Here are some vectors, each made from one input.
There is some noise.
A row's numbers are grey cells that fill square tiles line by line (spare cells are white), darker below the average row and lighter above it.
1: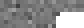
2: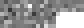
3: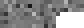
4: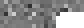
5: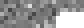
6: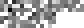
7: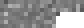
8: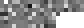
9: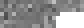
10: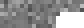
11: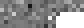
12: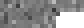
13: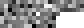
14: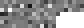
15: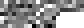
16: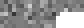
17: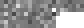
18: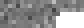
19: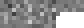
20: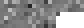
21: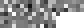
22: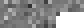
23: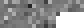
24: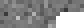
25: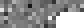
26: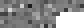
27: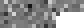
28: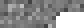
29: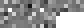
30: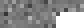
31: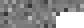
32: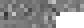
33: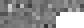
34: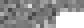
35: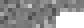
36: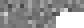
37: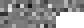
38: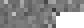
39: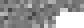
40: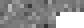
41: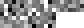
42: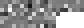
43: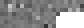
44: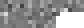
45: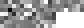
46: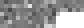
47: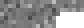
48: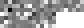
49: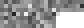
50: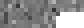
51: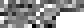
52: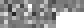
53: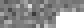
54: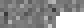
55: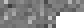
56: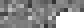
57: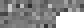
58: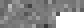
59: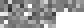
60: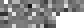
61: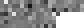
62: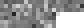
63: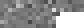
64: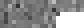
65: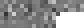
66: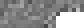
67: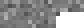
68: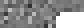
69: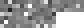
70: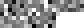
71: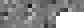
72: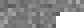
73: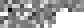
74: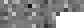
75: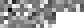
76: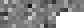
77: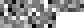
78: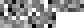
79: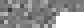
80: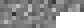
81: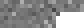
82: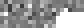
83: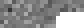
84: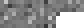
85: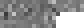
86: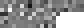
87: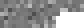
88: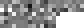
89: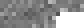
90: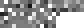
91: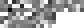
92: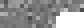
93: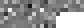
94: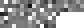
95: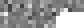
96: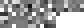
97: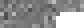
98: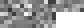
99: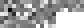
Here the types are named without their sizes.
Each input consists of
either a fixed value, or two labels.
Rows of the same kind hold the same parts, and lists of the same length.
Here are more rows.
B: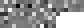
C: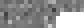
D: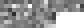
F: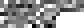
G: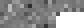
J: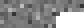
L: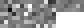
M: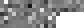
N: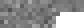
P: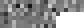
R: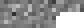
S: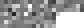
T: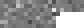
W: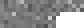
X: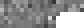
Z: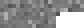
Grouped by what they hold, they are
B, C, D, G, J, L, M, N, P, R, S, T, W, X, Z
F

